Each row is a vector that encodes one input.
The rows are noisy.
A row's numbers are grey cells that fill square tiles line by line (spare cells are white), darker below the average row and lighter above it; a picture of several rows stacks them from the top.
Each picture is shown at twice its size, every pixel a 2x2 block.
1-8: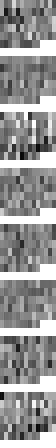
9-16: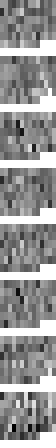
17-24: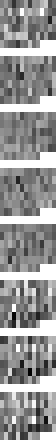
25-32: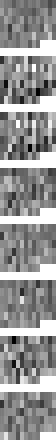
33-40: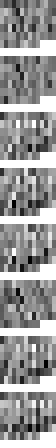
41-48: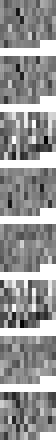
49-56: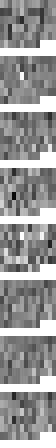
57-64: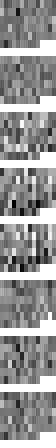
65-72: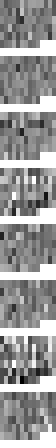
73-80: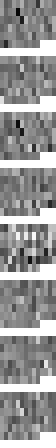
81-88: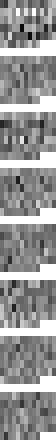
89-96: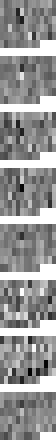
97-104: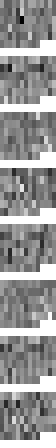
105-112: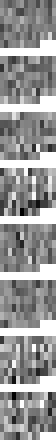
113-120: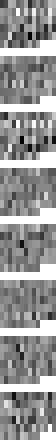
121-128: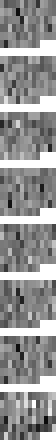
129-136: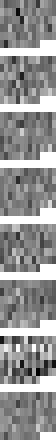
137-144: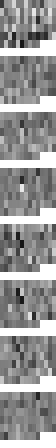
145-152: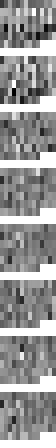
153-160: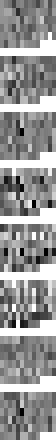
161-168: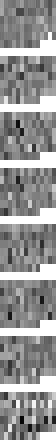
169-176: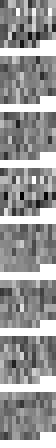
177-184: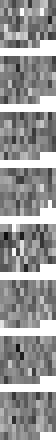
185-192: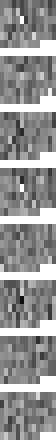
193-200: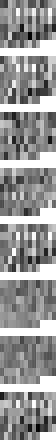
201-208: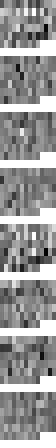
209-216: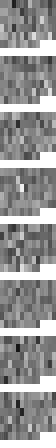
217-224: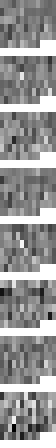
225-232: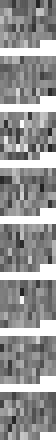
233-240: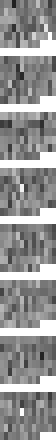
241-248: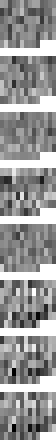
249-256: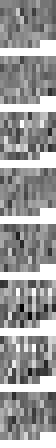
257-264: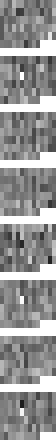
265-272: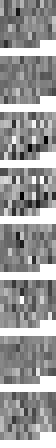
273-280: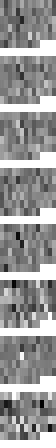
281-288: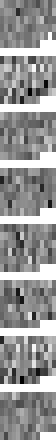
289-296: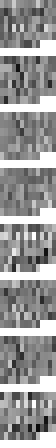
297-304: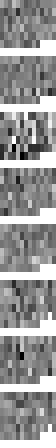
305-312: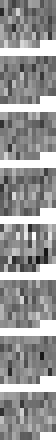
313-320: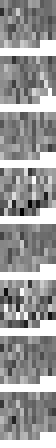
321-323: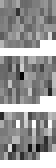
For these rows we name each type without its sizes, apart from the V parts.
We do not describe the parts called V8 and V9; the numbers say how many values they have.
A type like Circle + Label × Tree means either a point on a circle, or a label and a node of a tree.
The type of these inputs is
List(Line) + V8 × V9.
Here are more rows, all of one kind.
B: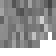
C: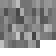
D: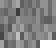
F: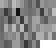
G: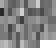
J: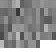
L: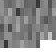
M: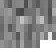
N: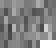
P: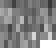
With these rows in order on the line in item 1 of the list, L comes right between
F and M.
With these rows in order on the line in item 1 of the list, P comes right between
B and N.
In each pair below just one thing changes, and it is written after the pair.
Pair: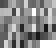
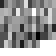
the value of V8
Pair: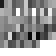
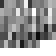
the value of V9
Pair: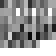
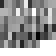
the value of V9
